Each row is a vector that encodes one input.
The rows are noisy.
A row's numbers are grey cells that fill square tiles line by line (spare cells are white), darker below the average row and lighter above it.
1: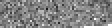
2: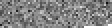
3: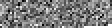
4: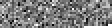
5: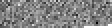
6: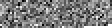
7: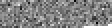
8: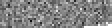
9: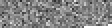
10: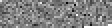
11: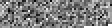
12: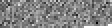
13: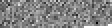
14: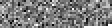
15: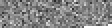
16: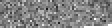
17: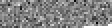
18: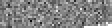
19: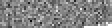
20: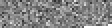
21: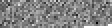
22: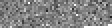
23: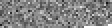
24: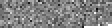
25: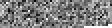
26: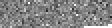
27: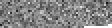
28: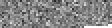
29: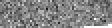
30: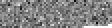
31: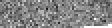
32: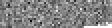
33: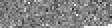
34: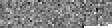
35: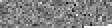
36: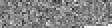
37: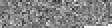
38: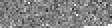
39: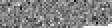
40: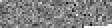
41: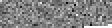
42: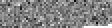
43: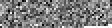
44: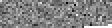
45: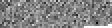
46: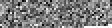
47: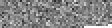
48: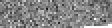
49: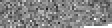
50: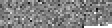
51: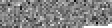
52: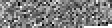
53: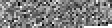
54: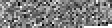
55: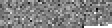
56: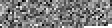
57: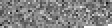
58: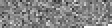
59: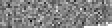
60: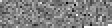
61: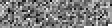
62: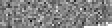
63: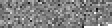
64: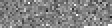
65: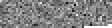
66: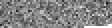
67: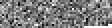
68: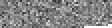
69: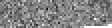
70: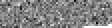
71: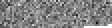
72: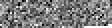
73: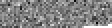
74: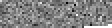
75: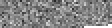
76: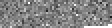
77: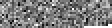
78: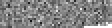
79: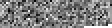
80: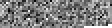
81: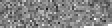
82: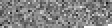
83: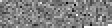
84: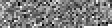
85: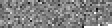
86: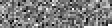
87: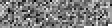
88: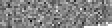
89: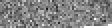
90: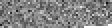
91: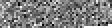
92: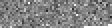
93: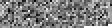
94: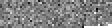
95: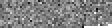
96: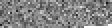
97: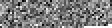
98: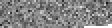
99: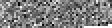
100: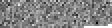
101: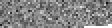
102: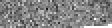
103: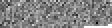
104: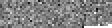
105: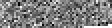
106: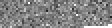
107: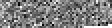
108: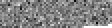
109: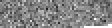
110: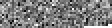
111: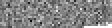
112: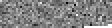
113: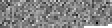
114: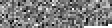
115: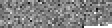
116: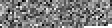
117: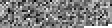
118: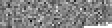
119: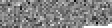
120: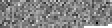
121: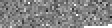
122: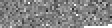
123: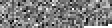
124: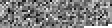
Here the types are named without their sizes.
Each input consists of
either a point on a circle, or a label.
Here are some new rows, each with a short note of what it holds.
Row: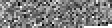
a label
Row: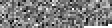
a label
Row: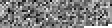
a label
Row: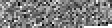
a label
